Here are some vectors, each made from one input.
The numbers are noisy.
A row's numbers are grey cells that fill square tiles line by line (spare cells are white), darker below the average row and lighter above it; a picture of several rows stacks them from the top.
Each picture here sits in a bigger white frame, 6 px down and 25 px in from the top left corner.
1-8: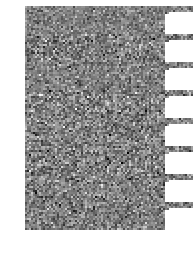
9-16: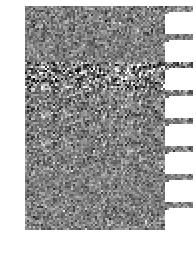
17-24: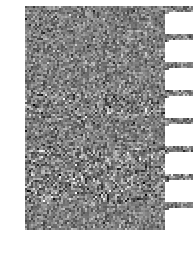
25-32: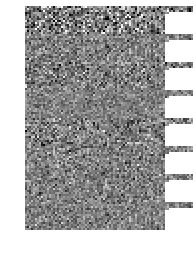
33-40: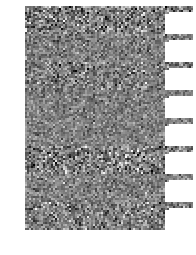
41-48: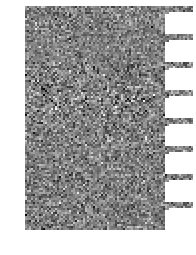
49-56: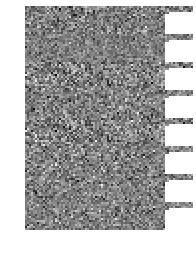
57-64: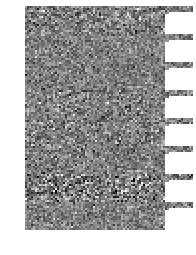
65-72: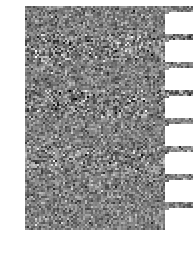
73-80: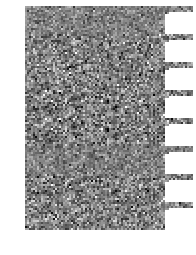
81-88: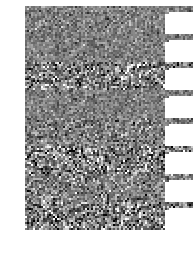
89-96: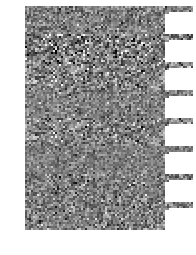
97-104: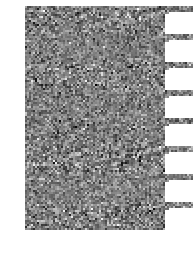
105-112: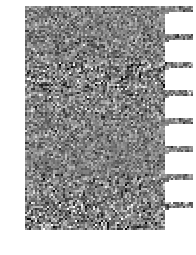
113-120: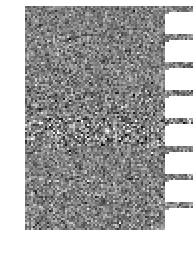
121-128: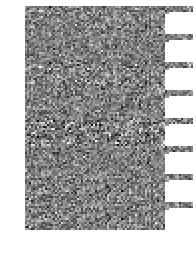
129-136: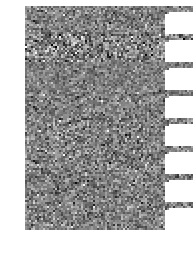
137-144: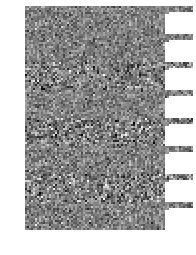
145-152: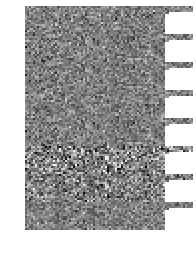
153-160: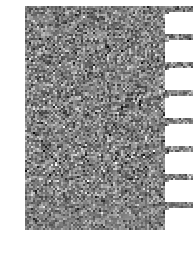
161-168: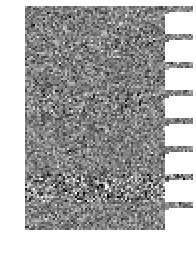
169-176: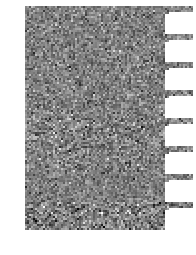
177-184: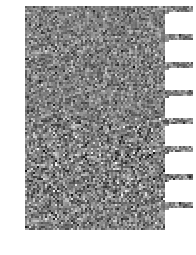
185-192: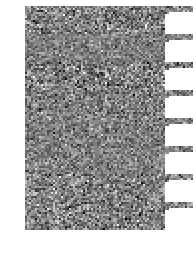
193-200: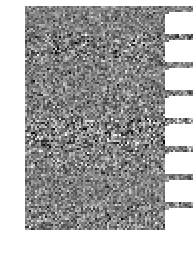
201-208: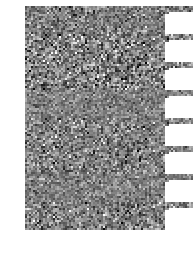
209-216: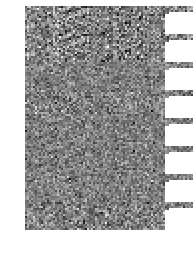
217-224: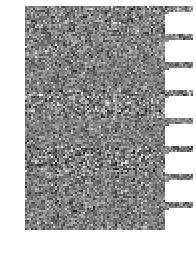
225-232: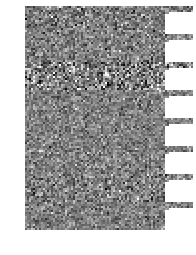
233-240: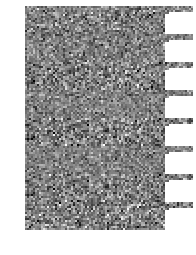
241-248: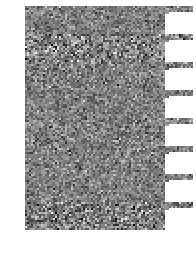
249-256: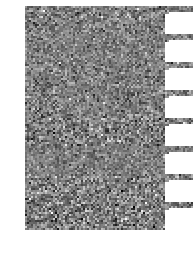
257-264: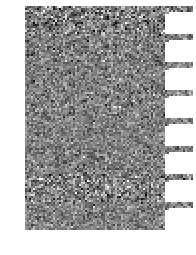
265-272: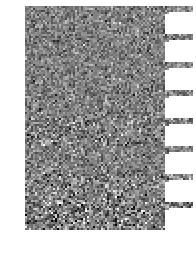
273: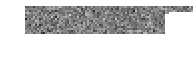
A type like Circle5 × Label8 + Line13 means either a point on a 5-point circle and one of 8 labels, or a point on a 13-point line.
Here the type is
Circle11.
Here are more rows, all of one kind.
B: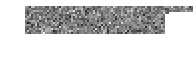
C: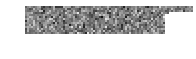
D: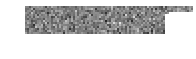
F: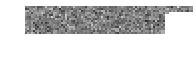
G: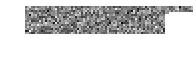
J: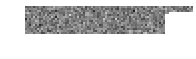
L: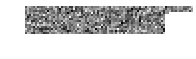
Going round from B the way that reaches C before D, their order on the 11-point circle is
B, F, J, C, L, G, D.
